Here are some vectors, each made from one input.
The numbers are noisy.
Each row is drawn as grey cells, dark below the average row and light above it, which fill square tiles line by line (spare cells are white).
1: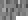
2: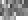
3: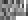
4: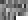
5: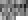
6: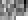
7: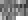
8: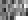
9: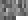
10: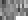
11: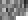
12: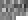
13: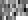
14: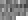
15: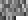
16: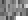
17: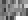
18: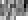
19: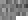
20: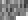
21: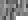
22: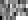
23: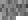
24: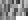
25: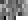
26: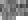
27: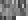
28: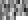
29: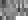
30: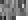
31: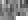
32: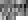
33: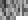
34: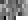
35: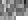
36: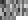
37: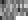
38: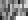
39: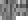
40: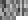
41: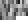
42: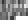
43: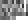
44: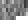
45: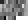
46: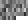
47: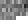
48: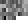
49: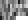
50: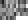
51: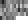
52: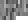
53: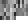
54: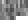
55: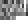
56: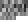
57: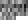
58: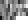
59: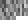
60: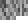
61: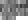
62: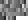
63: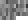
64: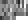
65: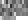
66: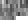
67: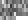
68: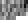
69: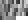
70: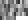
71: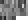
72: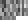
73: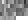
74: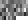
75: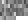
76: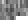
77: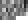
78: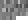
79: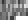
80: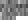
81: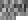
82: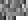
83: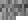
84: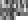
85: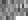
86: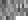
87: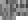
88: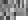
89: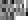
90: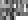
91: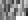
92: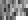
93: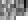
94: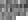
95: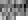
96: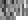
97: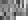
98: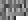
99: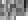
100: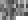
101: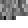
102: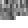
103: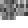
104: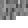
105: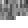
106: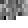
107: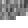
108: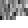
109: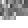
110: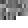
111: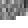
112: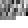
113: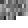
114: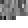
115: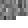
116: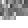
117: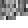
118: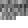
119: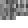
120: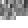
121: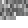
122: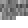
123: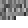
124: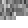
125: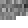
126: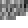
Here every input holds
a point on a 5-point line, together with either a point on a 4-point line, or a node of a 9-node tree.
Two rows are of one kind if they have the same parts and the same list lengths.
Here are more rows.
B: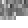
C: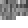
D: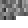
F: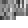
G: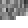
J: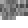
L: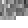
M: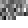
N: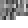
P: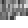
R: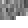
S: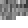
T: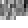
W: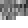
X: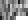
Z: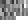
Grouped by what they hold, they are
B, C, G, J, L, N, R, S, T, W
D, F, M, P, X, Z

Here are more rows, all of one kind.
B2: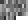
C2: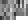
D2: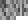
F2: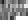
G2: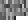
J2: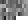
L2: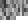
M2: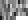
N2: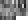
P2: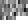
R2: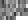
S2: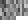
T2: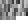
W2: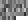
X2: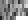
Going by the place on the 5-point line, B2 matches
G2, R2, S2 and X2.
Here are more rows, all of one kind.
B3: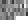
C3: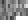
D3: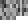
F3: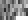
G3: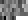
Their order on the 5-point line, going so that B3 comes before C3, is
F3, B3, C3, D3, G3.
